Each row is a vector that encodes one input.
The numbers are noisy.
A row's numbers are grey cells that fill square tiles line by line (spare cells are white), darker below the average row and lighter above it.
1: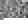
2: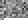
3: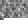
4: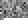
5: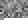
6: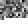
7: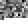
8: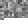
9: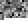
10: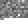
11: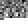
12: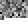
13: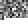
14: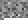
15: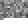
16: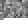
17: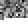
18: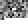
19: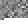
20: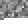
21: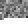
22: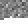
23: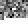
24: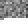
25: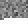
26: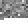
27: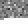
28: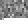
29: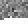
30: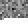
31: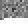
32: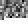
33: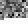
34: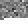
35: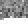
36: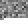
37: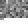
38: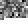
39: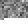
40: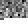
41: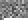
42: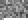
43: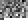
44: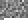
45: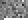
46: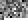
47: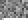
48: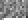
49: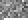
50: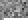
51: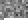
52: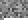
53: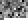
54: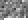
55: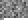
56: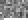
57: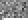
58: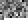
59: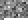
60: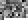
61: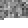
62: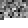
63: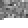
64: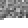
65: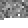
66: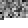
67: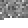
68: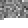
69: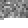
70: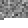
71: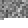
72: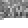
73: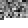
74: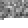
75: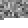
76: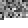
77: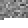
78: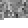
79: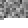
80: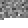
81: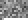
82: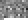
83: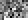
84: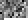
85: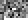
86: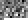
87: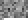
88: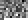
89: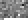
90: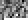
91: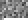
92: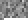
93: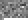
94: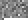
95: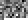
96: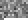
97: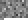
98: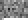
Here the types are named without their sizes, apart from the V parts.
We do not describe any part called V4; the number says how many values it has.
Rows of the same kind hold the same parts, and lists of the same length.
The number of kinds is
2.
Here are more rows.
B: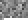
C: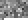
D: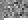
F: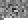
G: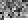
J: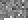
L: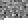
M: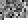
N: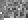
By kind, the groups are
B, C, D, F, J, L, N
G, M

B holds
a node of a tree and a value of V4.
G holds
a point on a line.
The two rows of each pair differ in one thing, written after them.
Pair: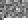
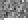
the value of V4
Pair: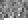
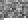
the node of the tree
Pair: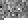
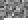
the node of the tree
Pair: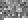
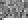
the node of the tree
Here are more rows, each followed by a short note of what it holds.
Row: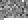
a node of a tree and a value of V4
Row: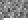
a node of a tree and a value of V4
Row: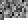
a point on a line
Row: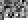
a point on a line
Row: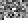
a point on a line
